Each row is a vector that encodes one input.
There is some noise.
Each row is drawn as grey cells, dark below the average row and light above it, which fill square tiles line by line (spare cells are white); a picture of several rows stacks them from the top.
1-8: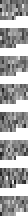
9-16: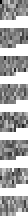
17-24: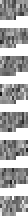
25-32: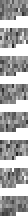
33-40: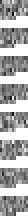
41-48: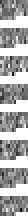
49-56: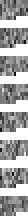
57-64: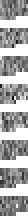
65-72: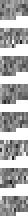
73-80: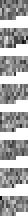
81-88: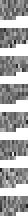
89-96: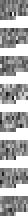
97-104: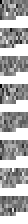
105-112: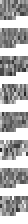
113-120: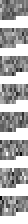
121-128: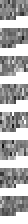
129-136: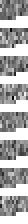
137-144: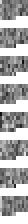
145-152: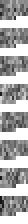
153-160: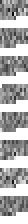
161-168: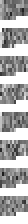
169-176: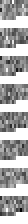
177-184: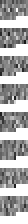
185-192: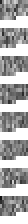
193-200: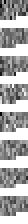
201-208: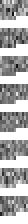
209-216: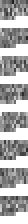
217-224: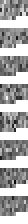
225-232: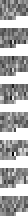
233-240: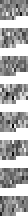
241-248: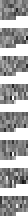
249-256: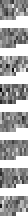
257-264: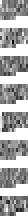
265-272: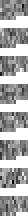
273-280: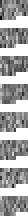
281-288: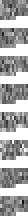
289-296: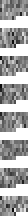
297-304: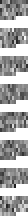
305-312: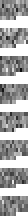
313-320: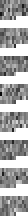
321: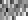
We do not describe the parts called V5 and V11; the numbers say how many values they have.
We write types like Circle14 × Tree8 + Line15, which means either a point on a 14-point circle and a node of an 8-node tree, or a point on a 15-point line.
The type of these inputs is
(Bool × Bool × Bool + Unit) × ((Line4 + V11) × V5 + Line10).
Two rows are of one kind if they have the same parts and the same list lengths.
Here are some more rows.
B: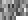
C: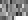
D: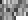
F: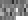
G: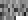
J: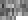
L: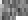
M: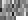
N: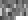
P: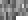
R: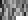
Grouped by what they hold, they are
B, C, M
D
F, N
G, J
L, P
R

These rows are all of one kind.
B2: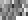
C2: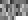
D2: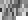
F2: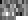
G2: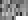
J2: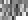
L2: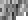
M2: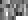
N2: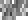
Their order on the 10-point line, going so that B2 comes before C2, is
N2, B2, D2, L2, J2, M2, G2, C2, F2.
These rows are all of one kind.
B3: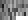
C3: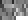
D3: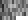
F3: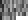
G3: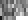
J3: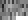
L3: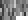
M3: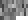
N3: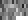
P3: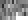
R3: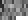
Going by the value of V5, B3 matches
L3 and M3.
